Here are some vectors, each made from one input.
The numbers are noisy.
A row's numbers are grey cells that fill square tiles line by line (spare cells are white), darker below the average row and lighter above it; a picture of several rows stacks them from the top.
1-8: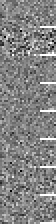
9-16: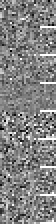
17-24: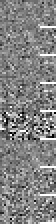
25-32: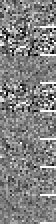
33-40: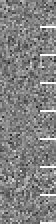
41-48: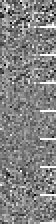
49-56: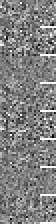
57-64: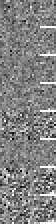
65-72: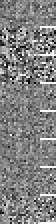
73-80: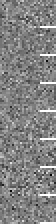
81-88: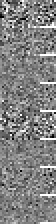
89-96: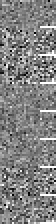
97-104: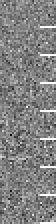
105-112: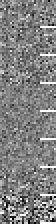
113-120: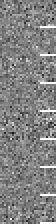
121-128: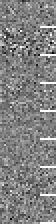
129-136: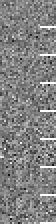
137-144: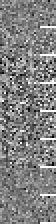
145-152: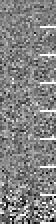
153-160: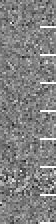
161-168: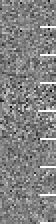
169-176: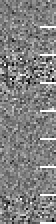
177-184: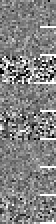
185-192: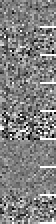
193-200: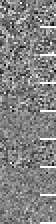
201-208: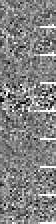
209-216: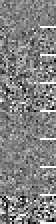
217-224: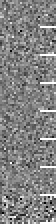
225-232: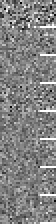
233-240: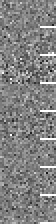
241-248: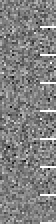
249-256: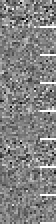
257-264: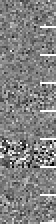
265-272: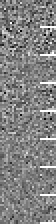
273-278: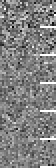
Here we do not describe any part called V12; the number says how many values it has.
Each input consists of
a value of V12, together with a list of up to two points on a 6-point circle.
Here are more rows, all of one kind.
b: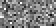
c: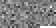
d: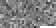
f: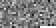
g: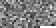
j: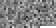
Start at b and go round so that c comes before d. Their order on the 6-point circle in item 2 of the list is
b, g, c, j, d, f.
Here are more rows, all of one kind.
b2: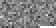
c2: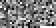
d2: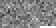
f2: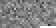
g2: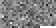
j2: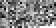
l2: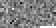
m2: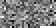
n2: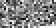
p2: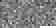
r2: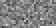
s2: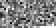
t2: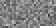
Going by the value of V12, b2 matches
n2, r2 and t2.
